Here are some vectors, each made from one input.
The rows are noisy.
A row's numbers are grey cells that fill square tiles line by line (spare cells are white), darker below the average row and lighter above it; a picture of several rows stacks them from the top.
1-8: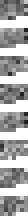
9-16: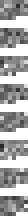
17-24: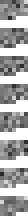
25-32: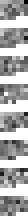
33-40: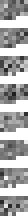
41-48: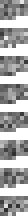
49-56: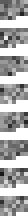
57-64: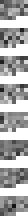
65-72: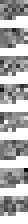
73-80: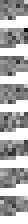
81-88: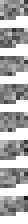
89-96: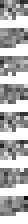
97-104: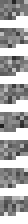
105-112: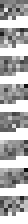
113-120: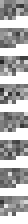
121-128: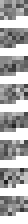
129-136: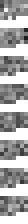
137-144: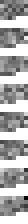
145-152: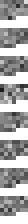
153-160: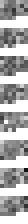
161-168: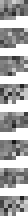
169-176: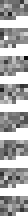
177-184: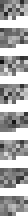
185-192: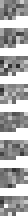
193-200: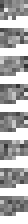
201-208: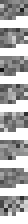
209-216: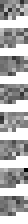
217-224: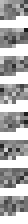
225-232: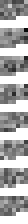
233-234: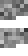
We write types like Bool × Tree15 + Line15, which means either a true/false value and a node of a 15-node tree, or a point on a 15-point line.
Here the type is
(Bool × Bool × Bool × Line5 + Line7) × Line5 + Line6.
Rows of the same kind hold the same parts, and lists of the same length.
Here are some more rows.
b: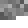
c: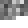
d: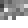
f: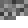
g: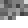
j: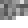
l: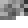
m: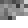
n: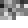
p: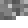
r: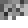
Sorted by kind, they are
b, f, l, p
c, g, j, m
d, n, r

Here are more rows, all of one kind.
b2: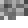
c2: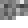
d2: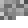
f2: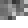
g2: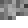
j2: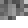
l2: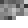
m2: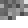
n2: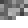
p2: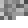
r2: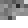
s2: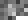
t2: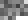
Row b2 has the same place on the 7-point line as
j2 and t2.
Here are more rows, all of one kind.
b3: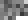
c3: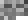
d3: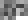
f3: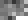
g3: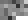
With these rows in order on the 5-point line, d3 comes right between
b3 and c3.
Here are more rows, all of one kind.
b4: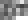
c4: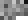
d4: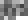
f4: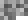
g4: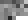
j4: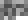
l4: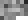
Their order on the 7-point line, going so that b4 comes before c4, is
d4, j4, f4, g4, b4, l4, c4.
